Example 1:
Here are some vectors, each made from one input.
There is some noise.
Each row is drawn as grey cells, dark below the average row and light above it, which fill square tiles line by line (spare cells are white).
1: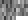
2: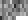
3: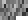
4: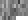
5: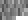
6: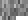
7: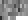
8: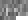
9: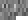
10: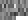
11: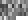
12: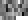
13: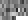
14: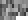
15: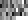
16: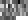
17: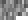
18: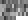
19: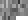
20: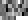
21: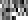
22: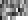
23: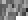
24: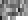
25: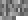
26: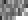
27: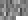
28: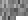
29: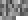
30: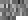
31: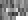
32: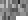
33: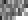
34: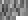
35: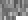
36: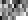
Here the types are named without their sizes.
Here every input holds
a point on a line.
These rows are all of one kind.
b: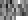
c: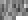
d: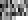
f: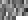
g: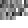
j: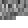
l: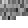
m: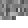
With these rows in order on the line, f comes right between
c and j.
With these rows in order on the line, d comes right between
c and g.
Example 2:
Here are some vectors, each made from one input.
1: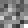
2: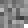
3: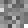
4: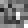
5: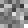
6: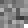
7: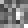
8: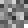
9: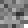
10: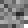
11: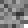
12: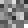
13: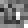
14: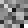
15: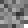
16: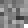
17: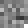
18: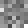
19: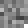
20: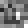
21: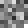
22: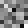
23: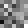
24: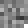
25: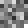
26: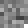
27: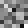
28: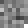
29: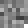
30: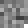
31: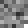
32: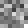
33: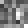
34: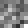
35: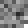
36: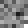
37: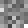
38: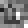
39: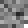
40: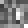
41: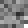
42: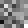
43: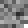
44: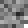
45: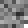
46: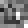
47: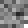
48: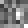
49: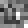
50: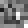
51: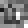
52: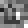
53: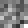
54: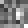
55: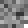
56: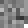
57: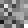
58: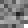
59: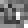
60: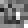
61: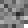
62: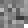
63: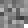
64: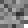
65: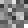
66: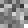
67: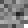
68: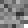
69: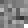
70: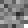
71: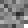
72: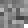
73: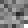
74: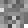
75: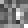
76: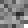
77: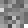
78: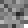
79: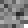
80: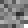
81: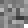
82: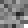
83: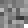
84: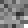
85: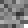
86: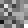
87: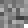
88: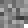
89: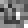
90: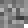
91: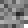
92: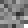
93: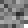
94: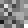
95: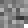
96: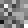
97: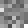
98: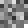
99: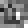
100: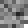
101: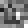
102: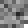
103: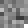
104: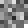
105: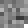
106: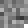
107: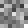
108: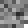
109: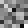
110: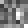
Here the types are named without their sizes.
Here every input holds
a point on a line.
